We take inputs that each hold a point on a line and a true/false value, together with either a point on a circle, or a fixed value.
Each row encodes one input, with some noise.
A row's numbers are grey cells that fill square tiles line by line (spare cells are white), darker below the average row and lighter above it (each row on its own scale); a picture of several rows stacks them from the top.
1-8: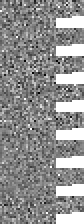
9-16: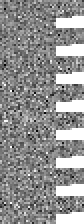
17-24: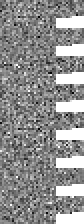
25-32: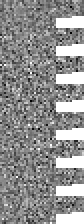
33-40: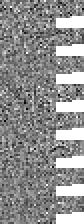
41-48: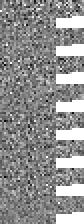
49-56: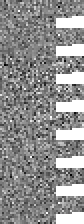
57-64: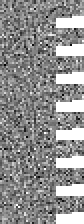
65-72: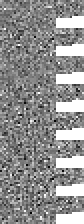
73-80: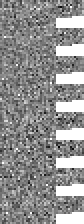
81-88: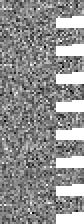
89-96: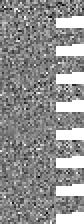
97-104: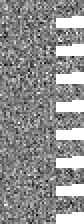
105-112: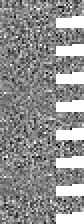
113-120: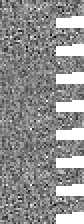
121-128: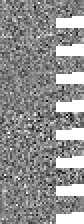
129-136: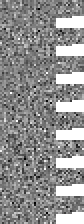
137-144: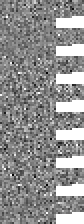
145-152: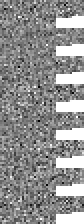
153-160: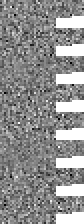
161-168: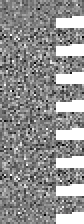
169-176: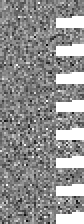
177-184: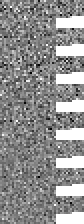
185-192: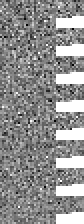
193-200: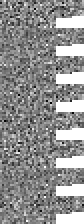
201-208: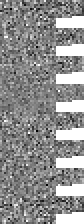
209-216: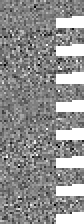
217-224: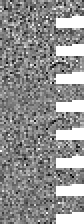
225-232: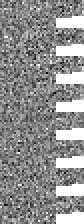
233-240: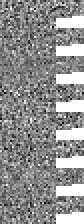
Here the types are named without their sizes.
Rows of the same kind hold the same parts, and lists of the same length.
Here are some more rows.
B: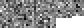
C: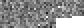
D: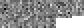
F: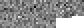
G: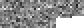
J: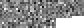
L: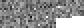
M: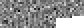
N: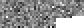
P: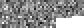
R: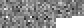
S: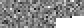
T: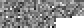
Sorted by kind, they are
B, C, L
D, F, G, J, M, N, P, R, S, T

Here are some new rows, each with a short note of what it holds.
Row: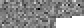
a point on a circle, a point on a line and a true/false value
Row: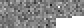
a point on a line and a true/false value
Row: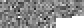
a point on a circle, a point on a line and a true/false value
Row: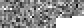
a point on a circle, a point on a line and a true/false value
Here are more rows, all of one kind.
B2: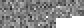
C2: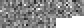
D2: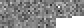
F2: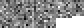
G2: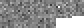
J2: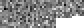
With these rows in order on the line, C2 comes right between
B2 and J2.
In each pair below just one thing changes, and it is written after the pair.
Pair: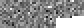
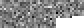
the place on the circle
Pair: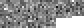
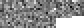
the true/false value
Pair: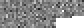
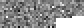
the true/false value
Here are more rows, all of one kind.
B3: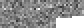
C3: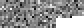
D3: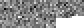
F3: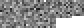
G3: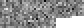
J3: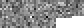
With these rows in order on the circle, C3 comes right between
B3 and D3.
